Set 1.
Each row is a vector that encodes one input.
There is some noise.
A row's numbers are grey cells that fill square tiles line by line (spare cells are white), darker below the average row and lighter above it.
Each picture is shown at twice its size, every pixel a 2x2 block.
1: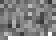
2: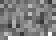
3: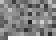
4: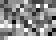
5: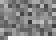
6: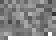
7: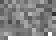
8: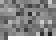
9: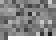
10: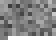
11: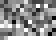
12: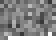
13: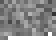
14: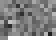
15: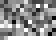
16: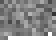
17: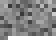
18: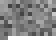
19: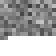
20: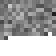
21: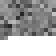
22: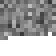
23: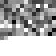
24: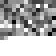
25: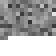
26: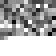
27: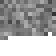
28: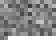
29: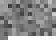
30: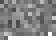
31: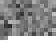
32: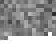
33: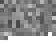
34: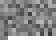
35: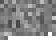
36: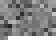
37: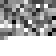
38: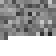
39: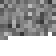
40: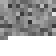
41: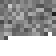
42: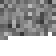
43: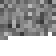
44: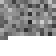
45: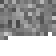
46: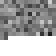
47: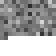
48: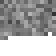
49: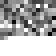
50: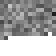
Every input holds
a list of up to two points on a 4-point line.
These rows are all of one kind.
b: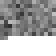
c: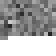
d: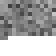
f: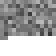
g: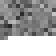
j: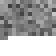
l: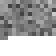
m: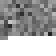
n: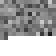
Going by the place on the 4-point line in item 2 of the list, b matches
d, j and l.
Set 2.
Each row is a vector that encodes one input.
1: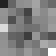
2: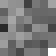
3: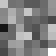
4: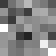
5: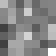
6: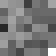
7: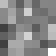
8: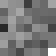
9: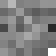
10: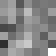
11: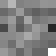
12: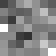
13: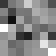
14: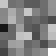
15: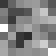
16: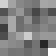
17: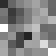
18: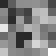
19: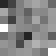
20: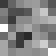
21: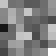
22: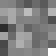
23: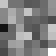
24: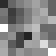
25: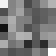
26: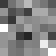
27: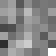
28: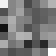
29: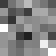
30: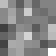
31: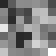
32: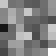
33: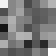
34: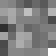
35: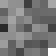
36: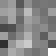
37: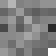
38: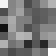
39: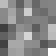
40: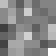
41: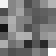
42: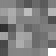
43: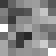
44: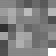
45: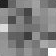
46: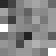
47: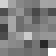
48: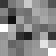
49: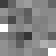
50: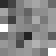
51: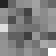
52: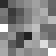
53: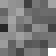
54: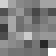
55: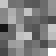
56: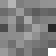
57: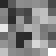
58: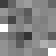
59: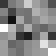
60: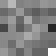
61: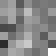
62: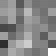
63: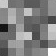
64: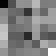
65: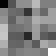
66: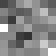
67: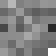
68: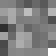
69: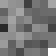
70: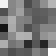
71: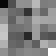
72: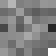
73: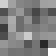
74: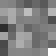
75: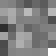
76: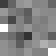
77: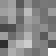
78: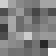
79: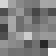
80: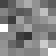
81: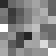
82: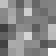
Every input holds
either a node of a 10-node tree, or three true/false values.
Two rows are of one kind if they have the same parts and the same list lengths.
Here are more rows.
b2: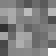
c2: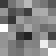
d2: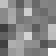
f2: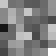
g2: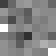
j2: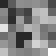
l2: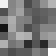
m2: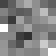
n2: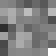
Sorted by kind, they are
b2, d2, f2, l2, n2
c2, g2, j2, m2

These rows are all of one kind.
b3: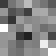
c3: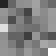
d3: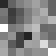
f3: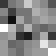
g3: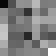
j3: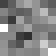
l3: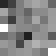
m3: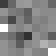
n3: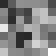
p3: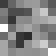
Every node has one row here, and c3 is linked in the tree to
g3 and m3.
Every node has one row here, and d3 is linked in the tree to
p3.
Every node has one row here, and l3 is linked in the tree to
m3.
